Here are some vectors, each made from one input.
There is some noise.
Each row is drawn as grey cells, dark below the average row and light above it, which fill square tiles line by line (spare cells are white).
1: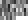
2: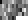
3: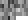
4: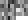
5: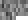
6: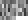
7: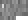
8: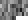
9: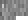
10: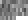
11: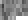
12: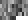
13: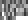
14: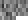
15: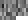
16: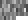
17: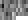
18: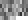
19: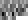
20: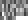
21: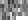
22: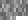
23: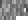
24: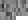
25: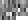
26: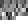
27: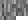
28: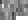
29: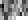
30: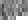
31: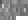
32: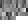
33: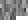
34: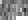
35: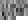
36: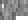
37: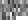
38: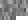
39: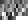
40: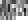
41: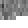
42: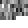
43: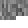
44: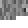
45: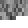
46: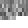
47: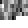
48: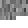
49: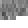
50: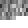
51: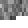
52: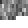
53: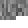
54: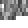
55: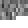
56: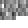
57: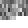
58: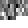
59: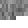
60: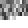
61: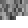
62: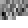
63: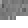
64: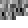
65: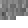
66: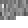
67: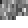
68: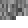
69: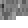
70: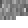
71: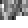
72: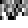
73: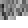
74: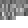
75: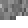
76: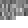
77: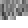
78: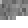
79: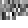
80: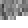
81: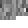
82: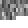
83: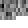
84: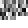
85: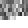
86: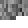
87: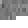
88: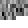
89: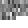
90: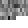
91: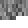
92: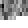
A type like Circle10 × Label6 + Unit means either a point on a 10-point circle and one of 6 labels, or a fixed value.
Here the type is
List2(Line6).
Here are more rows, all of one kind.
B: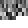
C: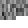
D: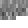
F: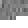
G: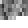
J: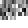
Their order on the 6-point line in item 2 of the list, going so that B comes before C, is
B, D, G, C, J, F.
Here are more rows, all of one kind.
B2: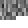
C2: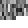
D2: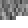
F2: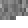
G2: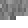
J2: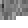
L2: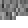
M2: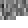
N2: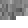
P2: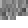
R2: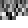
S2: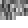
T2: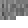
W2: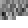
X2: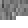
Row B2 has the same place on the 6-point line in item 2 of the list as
C2, J2, T2 and X2.
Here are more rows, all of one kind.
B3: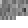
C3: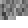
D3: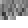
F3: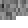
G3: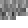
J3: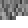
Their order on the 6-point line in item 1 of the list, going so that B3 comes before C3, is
G3, F3, B3, C3, J3, D3.
